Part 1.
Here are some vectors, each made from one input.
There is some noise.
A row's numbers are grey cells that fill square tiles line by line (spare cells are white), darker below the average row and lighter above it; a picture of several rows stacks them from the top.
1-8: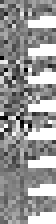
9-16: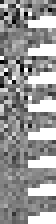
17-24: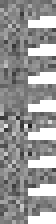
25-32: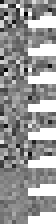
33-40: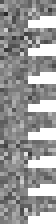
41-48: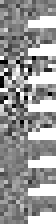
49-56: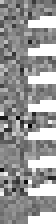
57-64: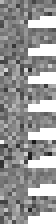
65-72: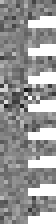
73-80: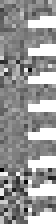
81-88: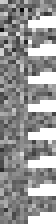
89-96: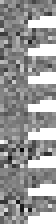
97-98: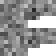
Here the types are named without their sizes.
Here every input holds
a list of points on a line.
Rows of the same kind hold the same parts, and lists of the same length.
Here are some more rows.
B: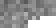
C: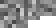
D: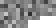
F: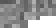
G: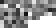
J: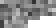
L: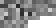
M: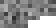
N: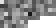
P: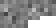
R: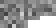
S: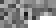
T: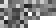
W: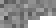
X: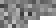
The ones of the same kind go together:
B, C, F, G, L, N, R, W
D, J, S, X
M, P
T

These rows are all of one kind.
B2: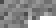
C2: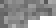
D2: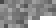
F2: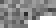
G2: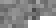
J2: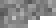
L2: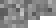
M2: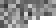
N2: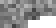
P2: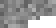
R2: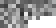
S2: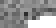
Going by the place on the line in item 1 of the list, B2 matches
D2 and G2.
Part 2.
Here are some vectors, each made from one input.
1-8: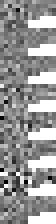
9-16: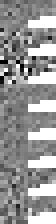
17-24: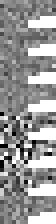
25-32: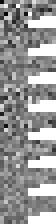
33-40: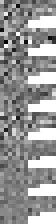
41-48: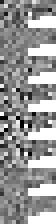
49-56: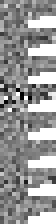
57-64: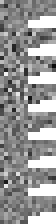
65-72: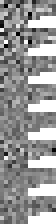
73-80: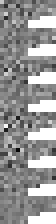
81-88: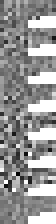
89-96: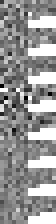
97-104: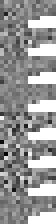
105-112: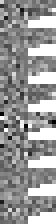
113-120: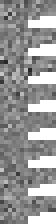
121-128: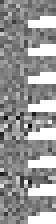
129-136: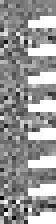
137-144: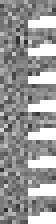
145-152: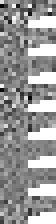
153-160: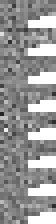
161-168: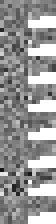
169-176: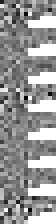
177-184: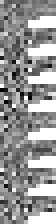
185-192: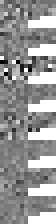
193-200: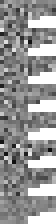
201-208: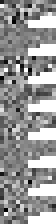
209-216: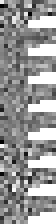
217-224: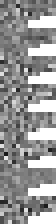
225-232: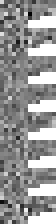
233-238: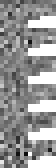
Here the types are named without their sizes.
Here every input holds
a point on a line, together with either a point on a line, or a node of a tree.
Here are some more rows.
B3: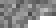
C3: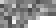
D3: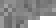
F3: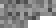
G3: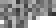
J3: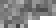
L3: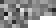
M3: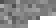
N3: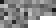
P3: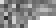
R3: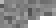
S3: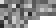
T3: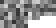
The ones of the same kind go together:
B3, C3, D3, F3, G3, J3, M3, R3
L3, N3, P3, S3, T3

